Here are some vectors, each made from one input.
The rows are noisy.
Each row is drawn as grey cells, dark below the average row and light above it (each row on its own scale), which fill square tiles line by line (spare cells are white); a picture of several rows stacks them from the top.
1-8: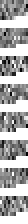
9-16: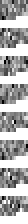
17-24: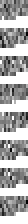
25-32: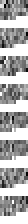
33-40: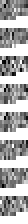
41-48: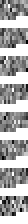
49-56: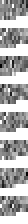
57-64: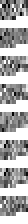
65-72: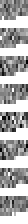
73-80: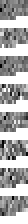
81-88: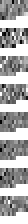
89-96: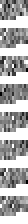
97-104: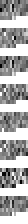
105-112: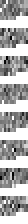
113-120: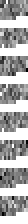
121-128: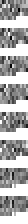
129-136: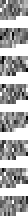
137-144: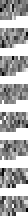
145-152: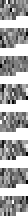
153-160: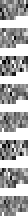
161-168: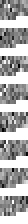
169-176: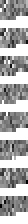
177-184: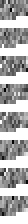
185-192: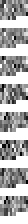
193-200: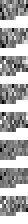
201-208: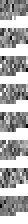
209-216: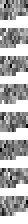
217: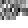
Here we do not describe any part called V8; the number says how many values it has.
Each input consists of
a true/false value, together with either a point on a 9-point line, or a value of V8.
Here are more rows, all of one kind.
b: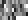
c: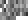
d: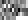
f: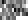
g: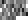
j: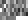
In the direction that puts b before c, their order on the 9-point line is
b, f, g, j, c, d.
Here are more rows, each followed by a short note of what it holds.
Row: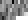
a true/false value and a value of V8
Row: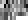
a true/false value and a value of V8
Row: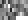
a point on a 9-point line and a true/false value
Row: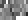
a point on a 9-point line and a true/false value
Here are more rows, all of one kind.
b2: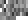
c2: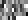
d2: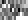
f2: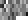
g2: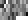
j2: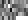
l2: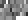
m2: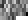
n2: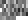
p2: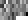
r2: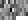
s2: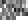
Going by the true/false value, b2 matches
d2, n2 and s2.
